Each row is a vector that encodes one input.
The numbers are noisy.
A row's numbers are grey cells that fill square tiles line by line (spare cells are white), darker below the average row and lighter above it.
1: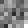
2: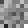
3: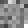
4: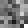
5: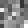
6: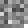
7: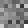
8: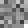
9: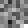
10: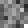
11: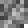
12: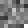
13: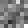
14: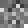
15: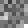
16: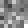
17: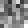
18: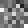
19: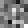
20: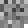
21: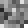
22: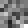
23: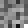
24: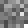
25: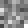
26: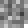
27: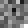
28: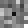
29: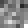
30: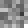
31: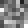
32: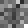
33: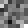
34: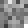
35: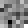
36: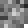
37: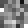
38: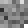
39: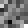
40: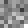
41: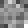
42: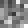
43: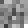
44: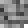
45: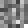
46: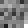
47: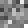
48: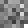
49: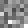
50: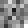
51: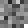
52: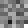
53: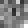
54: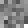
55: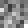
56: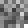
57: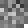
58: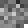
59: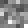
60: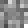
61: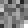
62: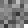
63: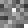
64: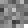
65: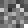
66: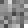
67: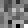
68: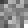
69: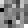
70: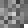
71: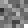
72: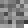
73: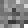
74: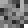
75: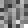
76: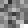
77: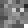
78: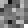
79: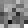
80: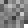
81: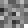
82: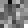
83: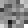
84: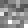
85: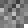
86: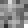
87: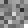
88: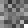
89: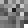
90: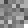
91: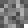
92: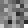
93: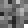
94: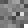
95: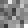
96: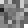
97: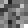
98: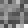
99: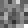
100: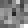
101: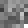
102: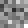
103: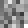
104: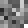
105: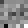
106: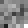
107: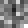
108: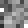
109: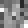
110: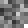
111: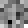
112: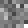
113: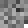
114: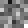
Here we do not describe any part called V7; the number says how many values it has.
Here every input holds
a value of V7, together with either a point on a 5-point line, or a point on an 8-point line.
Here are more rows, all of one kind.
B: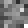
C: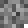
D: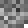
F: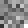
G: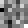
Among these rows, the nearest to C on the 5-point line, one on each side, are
B and D.
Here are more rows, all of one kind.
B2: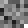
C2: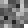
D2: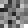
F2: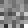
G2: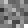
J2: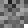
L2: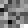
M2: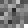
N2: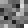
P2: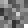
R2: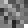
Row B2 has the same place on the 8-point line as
C2, F2 and J2.
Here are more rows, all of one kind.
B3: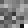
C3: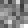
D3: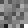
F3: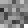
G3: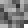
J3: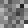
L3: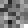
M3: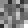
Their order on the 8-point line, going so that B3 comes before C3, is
B3, D3, M3, L3, C3, J3, F3, G3.
